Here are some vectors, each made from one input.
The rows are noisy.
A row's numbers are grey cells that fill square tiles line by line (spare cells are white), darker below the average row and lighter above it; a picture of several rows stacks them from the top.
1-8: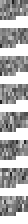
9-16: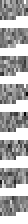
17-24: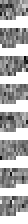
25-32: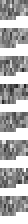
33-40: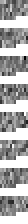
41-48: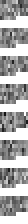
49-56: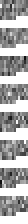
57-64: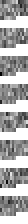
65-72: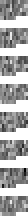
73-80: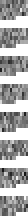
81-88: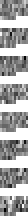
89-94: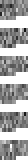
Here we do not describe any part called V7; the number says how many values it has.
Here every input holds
a point on a 4-point line and a value of V7, together with either a fixed value, or three true/false values.
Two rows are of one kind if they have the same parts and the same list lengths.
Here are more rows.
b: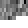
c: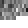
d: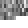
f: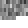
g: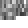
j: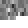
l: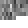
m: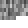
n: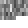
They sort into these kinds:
b, d, f, g, j, m
c, l, n

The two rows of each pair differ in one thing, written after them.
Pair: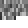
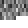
the place on the 4-point line
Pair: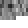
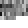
one of the three true/false values
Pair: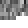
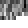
one of the three true/false values
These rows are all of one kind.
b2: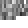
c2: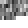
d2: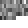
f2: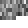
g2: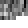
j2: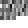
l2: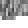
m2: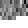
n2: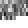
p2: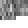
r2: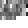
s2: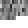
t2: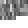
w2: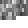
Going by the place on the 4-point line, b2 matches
l2, m2 and w2.
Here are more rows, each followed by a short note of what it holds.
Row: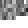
a point on a 4-point line, three true/false values and a value of V7
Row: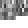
a point on a 4-point line and a value of V7
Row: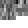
a point on a 4-point line, three true/false values and a value of V7
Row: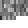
a point on a 4-point line, three true/false values and a value of V7
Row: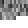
a point on a 4-point line, three true/false values and a value of V7
